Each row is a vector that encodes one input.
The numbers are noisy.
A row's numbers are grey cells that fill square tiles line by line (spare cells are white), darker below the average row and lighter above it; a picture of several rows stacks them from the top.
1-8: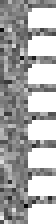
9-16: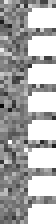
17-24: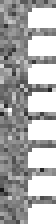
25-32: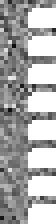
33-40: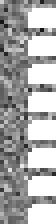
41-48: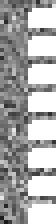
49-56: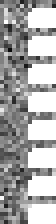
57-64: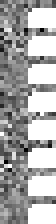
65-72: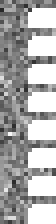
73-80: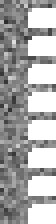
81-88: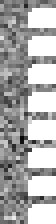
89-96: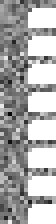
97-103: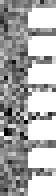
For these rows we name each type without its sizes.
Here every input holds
either a node of a tree, or a list of points on a line.
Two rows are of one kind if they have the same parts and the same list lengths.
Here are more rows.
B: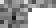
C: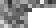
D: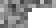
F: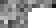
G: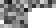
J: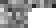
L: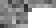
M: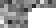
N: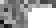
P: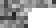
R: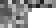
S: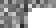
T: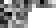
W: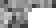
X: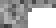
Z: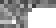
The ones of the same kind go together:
B, C, P
D, L, N, X, Z
F, G, J, M, R, W
S, T

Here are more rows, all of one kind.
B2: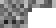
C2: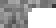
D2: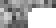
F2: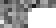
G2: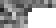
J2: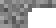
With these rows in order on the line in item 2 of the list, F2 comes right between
D2 and G2.
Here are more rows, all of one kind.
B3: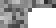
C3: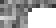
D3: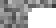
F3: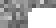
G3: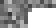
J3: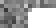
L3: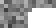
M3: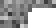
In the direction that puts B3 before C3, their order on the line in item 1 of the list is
F3, M3, G3, D3, J3, L3, B3, C3.
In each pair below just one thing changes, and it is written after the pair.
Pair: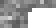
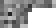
the place on the line in item 2 of the list
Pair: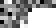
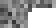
the place on the line in item 2 of the list
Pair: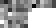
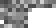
the place on the line in item 2 of the list
